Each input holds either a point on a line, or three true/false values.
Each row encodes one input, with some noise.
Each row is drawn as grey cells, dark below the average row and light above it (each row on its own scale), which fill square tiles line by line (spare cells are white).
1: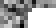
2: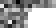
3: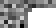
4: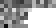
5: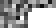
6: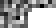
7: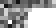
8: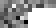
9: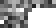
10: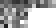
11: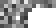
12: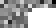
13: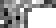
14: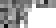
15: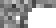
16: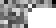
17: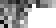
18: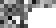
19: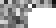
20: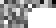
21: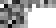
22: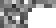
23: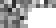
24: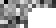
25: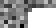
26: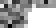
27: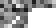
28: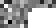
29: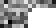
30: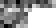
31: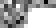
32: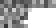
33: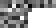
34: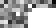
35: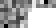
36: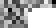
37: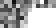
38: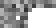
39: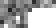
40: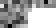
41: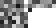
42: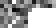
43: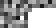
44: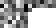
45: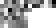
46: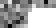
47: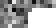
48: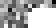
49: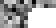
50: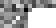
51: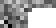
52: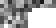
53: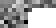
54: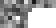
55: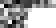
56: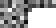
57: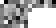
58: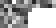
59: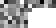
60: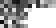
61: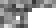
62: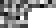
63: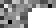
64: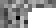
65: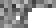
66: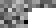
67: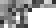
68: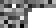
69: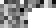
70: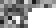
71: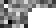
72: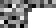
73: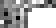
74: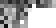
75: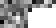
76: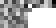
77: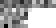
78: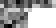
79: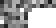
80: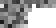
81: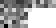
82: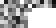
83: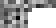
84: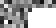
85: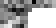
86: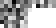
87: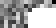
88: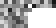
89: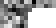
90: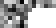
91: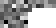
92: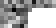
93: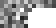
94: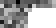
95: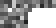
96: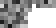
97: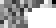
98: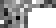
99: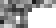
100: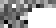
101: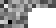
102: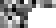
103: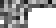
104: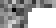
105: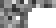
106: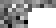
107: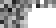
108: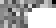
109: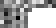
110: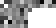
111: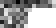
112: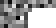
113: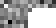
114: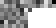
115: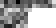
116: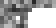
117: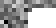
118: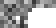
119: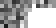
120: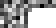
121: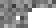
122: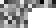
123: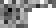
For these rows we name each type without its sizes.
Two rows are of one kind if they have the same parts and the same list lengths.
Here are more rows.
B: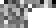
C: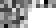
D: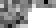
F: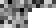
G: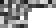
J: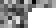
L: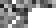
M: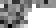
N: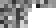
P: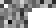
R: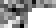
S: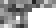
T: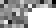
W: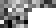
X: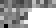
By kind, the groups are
B, F, J, L, P, R, S, T
C, D, G, M, N, W, X

